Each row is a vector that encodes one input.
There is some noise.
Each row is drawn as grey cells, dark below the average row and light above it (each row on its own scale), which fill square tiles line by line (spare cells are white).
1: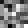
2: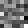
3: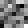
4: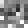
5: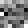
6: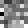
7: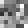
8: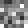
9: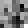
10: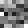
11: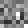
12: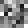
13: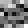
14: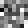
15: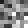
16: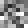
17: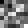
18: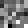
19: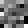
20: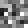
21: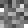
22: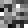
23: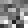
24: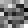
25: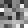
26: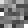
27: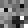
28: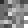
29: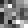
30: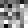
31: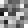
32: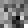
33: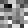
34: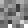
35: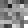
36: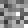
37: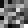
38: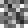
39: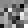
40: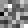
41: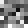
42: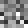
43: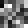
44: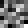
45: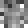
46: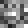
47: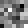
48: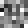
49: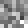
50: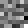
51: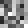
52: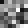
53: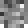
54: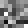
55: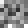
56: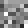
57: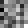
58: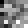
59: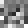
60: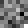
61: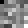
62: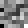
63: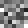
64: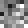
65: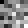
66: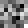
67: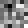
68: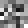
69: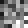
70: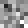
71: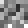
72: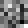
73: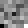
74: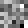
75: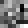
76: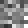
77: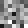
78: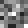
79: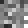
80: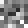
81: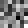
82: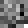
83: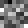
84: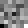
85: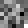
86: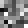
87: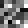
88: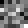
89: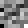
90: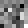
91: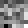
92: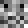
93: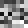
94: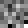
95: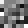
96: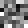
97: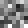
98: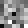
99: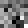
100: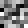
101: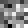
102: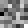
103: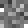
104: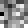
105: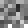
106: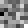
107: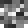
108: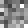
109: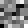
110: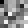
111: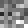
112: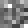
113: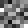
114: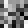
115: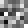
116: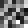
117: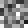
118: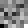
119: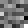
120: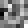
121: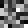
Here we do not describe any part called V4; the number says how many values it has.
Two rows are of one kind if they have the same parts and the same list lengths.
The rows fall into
2 kinds.
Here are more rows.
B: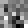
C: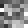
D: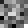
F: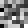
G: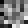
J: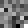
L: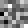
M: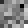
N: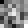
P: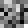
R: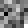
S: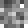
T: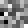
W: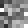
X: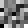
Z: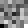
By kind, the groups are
B, F, J, L, T, X, Z
C, D, G, M, N, P, R, S, W

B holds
a node of an 8-node tree and a value of V4.
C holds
a node of each of two 8-node trees.
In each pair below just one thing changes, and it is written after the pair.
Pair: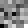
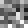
the node of the tree
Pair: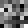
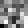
the node of the tree
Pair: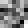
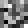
the node of the tree
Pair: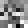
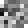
the value of V4
